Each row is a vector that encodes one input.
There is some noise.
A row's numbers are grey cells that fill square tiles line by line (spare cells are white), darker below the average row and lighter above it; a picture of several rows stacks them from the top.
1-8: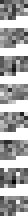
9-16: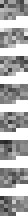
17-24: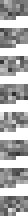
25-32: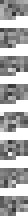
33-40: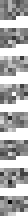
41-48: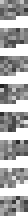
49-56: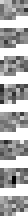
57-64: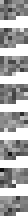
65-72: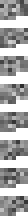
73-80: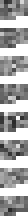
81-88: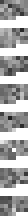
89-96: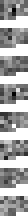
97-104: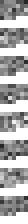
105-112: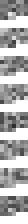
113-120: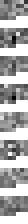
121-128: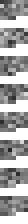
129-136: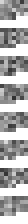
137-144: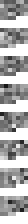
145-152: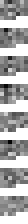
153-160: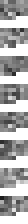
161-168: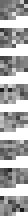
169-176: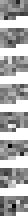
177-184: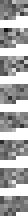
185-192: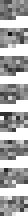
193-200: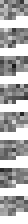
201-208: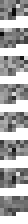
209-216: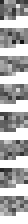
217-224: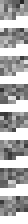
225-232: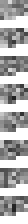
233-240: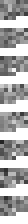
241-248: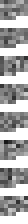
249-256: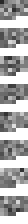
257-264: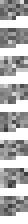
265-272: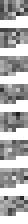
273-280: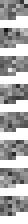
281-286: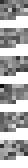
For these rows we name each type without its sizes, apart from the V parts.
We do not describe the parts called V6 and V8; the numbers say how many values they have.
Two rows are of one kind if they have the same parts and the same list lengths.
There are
3 kinds of row.
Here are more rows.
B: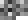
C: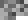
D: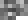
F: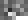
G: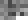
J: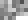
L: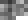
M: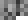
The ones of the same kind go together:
B, D, F, L
C, M
G, J

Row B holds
a value of V8.
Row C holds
a true/false value and a value of V6.
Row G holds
a point on a line.
